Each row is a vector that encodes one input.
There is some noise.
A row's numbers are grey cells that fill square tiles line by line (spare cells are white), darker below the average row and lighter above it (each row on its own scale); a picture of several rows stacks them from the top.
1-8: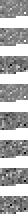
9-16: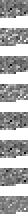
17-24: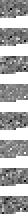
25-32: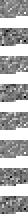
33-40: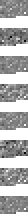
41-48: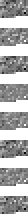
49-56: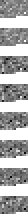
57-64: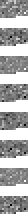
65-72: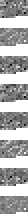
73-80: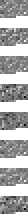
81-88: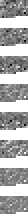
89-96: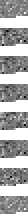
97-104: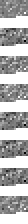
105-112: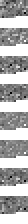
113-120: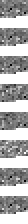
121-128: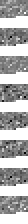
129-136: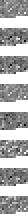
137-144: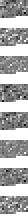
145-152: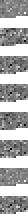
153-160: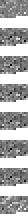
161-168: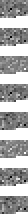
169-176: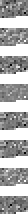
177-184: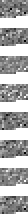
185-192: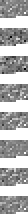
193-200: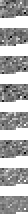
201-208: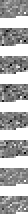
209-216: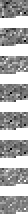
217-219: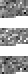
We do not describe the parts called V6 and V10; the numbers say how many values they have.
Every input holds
either a node of a 7-node tree, or a true/false value and a value of V10, or a value of V6.
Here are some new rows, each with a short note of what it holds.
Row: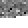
a node of a 7-node tree
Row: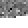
a node of a 7-node tree
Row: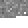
a true/false value and a value of V10
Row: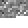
a true/false value and a value of V10
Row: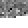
a node of a 7-node tree
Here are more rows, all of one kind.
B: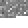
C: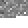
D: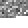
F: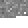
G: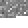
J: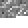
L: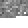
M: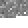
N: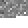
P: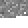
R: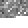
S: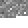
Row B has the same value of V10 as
D and G.
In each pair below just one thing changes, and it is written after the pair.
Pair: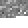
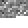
the value of V10
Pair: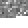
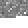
the true/false value
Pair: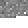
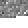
the true/false value
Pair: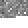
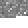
the value of V10
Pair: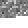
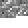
the value of V10
